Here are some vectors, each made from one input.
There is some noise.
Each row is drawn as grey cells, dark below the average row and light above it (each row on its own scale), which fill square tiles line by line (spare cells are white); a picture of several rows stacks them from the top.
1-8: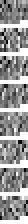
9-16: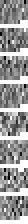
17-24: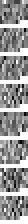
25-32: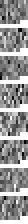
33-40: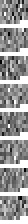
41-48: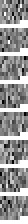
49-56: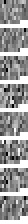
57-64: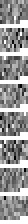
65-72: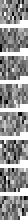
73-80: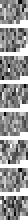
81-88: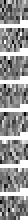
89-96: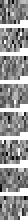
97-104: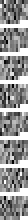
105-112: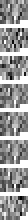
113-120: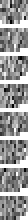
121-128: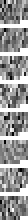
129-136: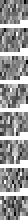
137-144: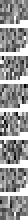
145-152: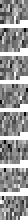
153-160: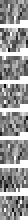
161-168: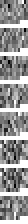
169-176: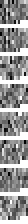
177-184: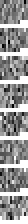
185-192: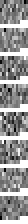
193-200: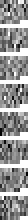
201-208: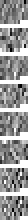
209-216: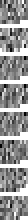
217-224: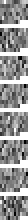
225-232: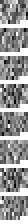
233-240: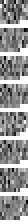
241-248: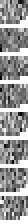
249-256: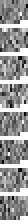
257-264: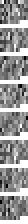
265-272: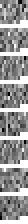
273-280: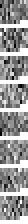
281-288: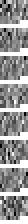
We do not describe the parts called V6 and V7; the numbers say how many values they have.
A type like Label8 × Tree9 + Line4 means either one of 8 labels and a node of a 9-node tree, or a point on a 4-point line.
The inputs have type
Bool × V6 + Label9 + Label10 × V7.
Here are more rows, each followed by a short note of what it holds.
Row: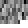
a true/false value and a value of V6
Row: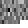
one of 10 labels and a value of V7
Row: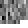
a true/false value and a value of V6
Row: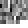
one of 10 labels and a value of V7
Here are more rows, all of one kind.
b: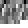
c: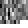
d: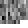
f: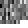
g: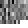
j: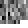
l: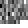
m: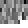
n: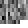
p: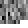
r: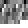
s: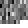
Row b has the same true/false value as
m and r.
